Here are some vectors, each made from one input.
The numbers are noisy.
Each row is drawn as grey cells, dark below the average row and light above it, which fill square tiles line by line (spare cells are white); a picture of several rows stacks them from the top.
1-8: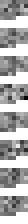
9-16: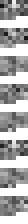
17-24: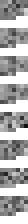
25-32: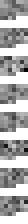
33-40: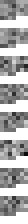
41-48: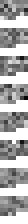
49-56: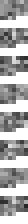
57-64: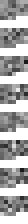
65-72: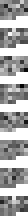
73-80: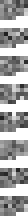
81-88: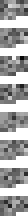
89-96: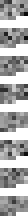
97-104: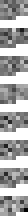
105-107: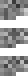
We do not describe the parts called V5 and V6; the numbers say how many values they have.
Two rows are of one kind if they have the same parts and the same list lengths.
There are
4 kinds of row.
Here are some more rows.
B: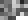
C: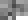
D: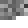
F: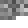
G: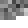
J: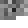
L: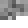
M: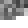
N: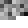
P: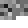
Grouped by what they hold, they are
B, P
C, L
D, F, G, J, M
N

